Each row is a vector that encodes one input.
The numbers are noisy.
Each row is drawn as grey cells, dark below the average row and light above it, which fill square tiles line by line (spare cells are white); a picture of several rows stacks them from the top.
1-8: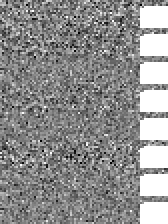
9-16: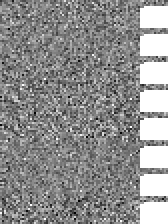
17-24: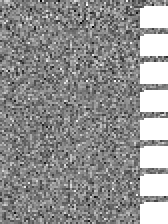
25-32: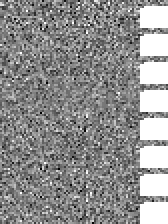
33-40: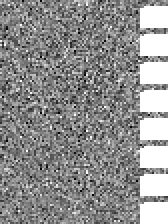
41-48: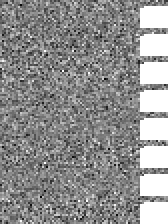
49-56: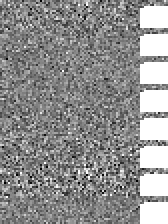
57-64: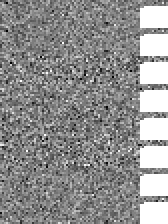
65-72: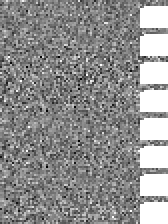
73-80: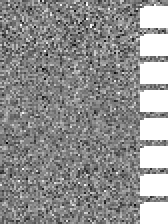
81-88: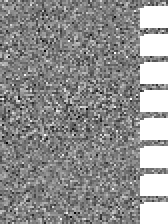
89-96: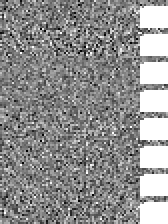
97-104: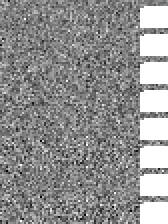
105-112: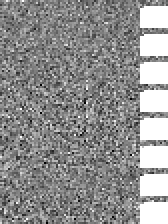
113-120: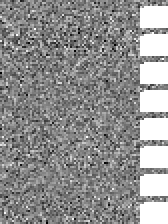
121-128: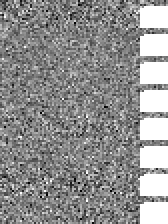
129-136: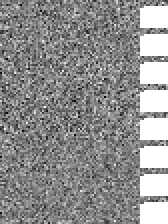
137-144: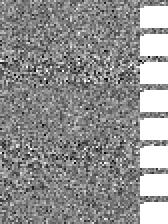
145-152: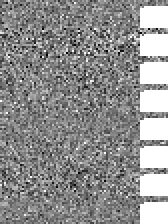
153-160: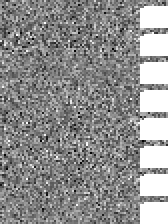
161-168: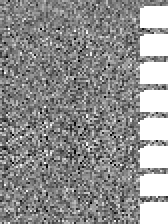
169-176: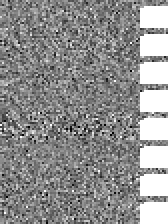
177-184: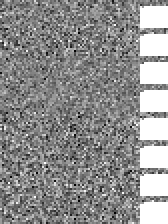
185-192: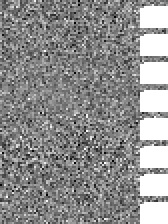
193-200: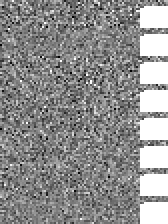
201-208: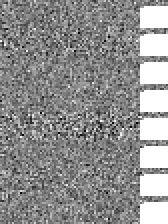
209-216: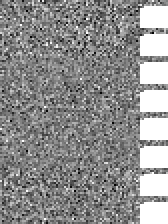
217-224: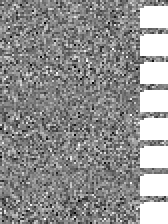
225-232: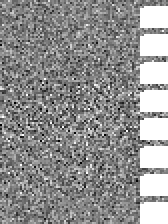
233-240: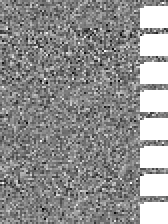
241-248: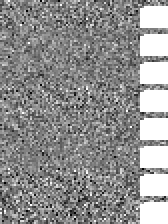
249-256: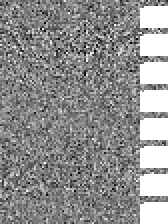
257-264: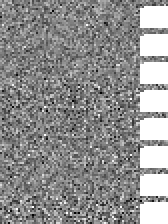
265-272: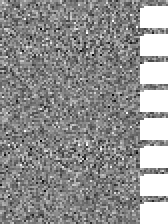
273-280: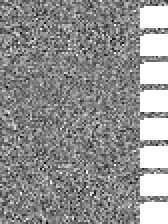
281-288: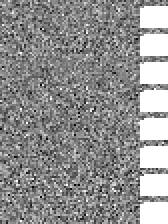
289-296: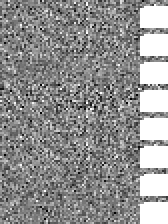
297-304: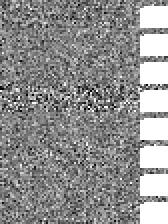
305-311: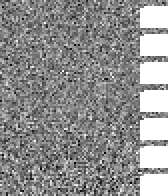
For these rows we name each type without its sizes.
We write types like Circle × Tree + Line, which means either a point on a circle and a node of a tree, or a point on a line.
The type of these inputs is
(Circle + Unit) × List(Line).
